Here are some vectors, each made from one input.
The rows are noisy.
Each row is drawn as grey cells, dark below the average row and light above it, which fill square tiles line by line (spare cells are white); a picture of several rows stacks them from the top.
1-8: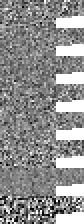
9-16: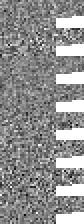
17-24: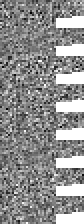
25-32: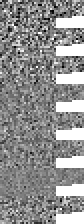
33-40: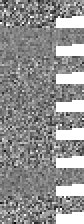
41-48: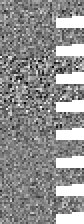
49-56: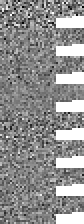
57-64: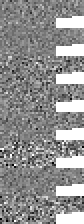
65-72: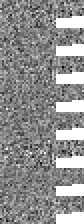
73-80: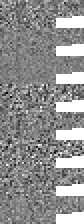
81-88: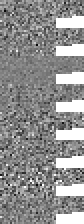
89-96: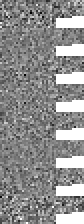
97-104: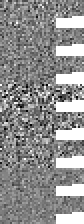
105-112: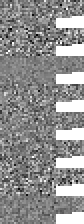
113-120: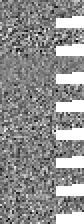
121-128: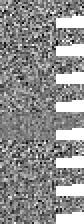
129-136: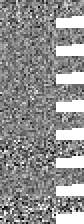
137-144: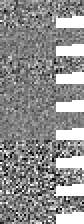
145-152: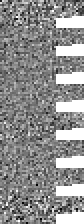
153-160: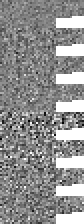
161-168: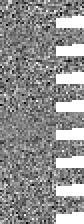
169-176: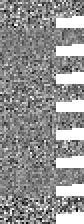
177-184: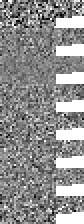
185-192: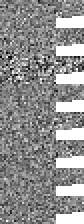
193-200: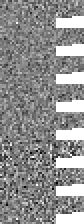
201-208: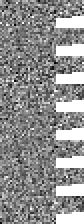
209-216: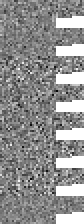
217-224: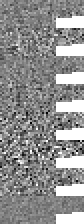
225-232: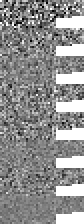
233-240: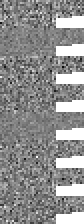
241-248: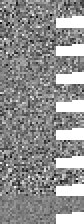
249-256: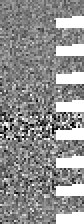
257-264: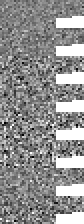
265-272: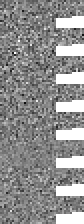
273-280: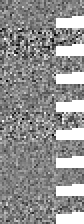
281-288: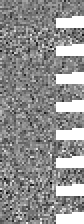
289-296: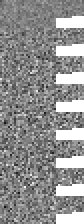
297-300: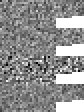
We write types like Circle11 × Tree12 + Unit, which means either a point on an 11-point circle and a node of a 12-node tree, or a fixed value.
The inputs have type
(Circle9 + Unit) × Circle11 × Line8 + Line9.
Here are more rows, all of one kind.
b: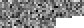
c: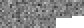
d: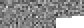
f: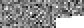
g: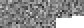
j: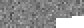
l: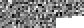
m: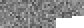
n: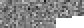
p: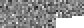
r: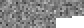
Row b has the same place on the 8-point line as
c, j, l and m.
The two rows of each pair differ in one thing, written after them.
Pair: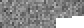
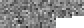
the place on the 11-point circle
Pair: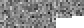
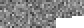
the place on the 8-point line
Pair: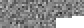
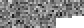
the place on the 8-point line
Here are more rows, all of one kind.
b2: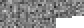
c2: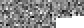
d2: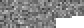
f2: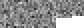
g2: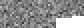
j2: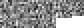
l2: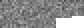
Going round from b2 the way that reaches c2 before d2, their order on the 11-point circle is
b2, c2, f2, l2, j2, d2, g2.
